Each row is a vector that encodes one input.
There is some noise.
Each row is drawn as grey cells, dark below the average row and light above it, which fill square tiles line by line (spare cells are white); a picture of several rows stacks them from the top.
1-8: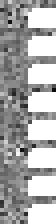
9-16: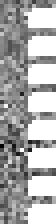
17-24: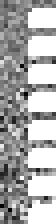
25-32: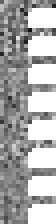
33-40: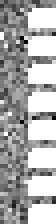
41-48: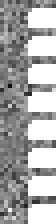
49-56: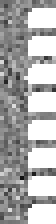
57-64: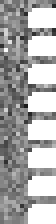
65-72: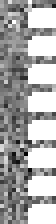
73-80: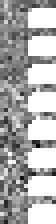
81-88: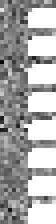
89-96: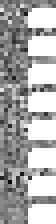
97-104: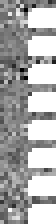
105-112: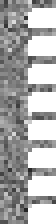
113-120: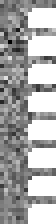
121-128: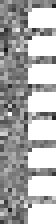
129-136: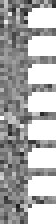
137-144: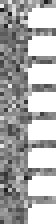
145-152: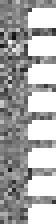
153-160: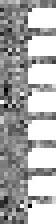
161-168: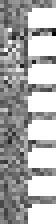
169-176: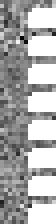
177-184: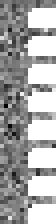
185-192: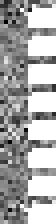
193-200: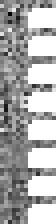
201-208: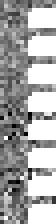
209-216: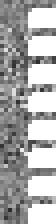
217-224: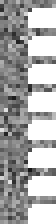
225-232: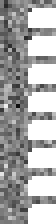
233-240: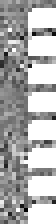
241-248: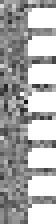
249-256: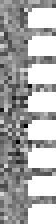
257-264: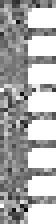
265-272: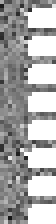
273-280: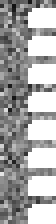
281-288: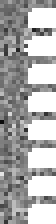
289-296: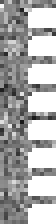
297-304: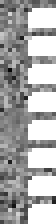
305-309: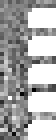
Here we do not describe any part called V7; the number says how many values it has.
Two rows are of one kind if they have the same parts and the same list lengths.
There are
4 kinds of row.
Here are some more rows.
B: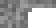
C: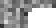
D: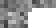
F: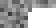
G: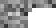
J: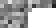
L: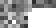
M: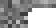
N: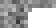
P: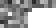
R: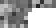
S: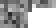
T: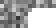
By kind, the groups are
B, D, G, J, M, P
C, F, N
L, T
R, S

